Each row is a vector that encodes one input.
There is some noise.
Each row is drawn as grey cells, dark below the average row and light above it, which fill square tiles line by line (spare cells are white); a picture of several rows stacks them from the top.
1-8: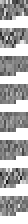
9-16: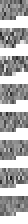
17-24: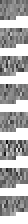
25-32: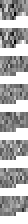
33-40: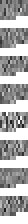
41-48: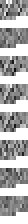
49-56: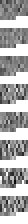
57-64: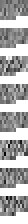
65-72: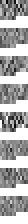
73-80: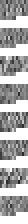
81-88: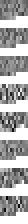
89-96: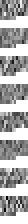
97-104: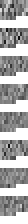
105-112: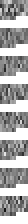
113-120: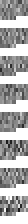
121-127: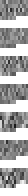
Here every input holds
either a point on each of two 4-point lines, or a list of up to two items, each a point on a 5-point line and a true/false value.
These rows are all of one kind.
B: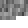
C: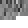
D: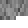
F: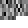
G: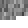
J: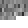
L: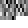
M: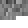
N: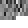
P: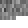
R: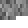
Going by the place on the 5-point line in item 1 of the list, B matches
G and J.
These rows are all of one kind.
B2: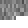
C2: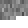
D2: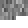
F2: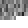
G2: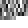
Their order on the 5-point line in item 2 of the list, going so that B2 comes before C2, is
B2, F2, C2, D2, G2.
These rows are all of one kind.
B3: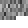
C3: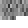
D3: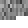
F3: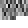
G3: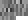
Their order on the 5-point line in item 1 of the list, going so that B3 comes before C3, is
G3, B3, D3, C3, F3.
